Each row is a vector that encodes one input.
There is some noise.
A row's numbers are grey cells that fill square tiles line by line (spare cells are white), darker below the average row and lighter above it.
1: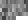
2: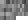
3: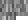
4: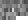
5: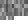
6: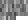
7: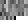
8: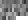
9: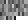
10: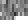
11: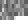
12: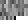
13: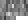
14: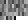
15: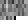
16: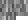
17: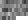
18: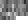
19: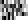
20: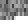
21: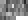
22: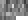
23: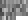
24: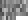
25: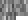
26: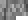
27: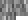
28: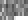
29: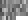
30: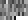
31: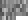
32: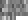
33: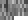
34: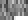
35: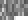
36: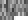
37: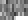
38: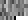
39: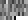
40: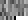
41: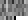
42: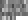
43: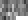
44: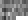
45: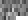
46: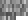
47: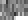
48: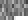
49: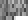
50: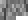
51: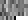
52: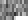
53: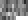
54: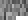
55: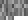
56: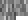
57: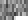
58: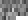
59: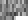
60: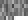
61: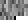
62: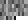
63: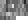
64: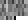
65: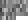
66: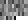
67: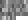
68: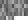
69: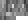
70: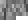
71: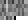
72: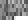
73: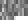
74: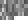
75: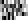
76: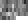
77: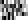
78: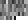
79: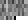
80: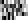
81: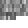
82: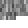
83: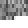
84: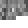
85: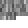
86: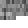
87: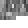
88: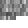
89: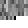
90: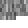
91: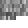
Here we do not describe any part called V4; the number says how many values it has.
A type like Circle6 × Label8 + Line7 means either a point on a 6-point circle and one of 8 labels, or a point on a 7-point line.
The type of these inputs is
List2(Bool × V4).
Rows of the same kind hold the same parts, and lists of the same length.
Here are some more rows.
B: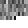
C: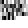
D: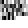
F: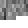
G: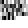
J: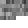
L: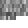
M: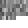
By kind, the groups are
B, L, M
C, D, G
F, J

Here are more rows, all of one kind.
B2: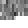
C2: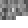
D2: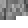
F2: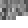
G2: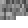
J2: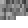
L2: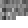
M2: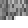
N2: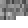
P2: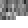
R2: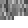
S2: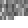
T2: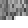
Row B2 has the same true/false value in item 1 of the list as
M2, R2, S2 and T2.
